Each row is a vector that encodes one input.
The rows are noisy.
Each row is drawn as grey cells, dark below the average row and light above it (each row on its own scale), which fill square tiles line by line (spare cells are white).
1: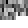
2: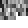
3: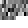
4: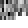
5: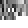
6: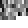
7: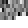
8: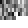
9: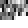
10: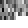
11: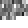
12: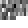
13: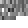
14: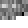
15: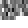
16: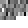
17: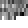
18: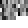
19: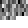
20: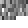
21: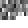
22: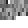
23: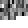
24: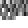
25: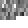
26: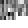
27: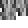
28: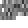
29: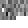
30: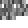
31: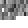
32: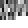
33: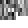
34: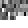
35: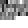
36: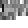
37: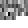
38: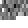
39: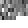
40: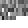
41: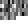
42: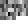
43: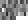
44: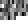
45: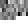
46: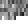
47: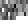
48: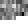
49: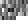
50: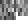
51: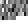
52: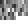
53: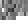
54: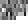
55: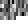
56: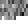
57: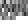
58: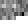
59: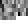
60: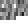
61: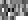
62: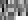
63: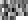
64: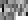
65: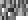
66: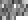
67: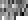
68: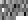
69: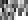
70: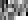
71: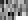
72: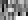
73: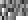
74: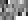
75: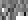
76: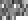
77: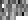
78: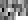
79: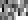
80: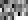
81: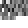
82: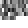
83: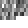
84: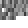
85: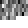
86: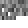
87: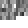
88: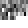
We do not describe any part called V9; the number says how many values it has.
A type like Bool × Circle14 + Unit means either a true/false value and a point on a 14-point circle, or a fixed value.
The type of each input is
Bool × V9 + Label6.
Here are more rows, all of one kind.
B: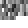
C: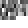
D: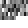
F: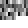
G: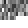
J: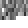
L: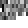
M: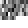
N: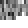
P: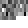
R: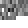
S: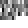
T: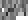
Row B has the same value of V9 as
D, G, M and S.
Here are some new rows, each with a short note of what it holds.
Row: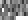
a true/false value and a value of V9
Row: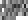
a true/false value and a value of V9
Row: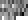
one of 6 labels
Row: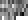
one of 6 labels
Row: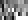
a true/false value and a value of V9
